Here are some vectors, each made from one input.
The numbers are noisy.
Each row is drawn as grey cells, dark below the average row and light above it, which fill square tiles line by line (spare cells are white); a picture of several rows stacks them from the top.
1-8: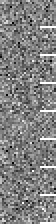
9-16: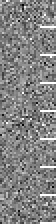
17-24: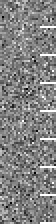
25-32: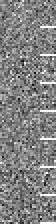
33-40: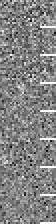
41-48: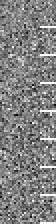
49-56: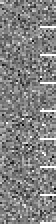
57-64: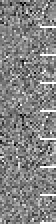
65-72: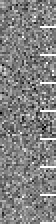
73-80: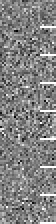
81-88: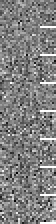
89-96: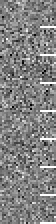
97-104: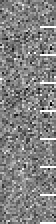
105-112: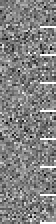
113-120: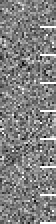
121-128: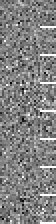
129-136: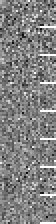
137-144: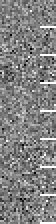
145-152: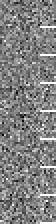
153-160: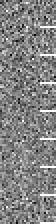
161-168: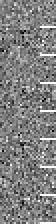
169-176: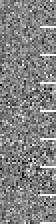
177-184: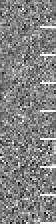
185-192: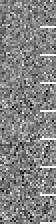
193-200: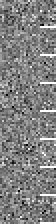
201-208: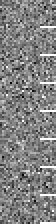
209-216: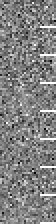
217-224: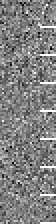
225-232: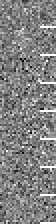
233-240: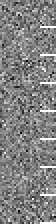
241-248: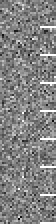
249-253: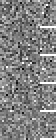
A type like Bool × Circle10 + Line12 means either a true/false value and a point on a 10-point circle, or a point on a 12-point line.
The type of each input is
Bool × Bool × Bool × Bool + Circle11 + Circle18 + Unit.
